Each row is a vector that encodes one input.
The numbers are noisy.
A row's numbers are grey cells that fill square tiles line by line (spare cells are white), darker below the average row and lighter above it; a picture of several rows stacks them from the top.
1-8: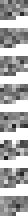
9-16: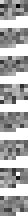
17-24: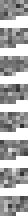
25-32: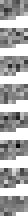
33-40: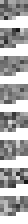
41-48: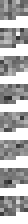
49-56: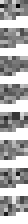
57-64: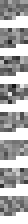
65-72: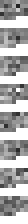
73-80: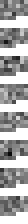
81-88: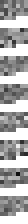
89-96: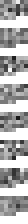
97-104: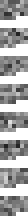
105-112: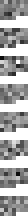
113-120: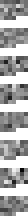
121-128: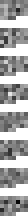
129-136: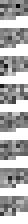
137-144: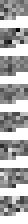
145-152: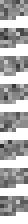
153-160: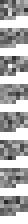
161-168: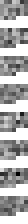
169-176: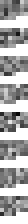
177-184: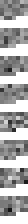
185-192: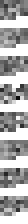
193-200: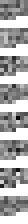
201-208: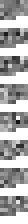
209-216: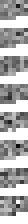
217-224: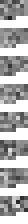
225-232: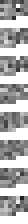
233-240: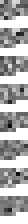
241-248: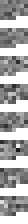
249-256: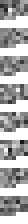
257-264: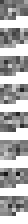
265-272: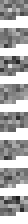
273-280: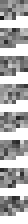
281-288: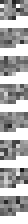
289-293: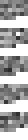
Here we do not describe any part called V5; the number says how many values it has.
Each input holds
a value of V5, together with either a point on an 8-point line, or four true/false values.
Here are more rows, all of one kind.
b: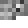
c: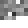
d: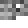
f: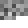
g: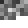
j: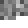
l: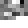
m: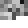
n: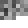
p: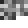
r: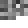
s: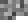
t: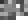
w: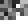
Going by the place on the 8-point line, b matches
d, f, j and l.
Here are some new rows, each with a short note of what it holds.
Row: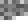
four true/false values and a value of V5
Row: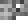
a point on an 8-point line and a value of V5
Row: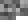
four true/false values and a value of V5
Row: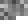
four true/false values and a value of V5
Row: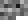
four true/false values and a value of V5
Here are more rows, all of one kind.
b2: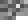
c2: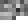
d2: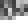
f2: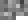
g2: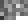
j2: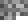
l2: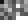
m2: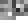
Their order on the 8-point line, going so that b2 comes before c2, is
d2, b2, c2, l2, g2, f2, m2, j2.
